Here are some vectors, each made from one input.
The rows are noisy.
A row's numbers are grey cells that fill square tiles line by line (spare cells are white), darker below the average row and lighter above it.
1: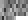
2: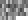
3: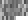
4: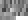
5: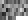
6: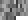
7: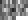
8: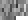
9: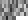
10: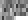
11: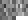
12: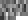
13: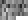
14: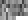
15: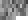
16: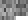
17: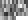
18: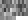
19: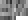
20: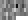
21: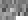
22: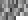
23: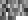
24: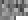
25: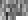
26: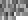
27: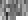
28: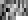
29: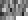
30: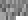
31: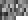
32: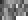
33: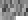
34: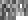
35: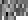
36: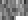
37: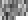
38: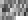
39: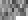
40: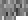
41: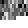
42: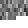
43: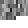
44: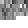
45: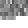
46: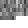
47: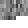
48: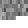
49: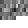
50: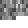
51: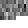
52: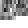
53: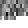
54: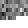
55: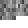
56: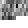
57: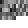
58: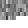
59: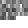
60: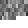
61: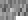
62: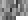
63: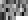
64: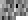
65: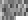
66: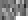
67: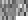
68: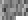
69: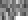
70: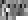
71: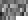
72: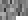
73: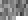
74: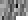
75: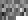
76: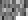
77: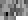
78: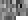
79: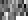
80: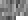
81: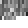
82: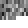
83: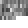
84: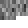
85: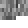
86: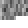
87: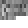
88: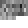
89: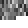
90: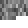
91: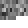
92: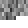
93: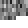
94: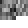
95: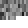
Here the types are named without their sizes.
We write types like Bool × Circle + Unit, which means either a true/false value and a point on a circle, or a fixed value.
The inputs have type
Bool × Bool × Bool × Line.
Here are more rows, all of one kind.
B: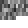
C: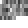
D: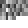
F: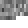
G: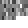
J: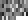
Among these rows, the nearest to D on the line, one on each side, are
C and F.
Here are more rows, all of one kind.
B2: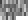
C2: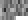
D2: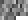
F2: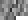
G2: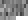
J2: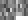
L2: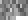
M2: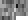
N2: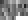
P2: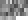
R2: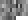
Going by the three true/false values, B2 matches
D2 and F2.
